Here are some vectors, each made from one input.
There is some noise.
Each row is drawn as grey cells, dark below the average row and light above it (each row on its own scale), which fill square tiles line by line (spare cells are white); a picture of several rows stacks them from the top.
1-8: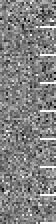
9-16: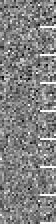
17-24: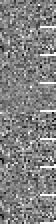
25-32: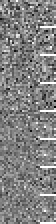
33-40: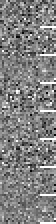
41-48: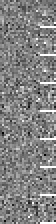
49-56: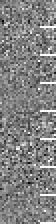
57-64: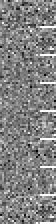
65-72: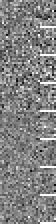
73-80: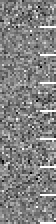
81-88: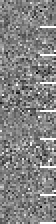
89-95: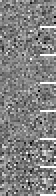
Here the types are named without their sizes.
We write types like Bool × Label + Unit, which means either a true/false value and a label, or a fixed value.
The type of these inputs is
(Bool × Bool × Bool × Bool + Line) × Tree.
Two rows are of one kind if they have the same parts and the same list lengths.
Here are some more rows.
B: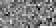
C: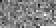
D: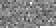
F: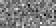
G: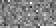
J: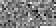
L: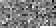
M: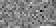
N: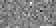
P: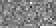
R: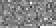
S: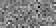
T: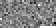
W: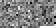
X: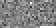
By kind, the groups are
B, T, W
C, D, F, G, J, L, M, N, P, R, S, X

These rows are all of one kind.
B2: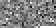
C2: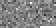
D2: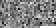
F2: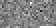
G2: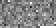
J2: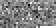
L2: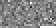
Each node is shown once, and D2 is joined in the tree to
B2 and F2.
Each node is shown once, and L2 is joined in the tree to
B2 and G2.
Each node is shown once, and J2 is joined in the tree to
C2.
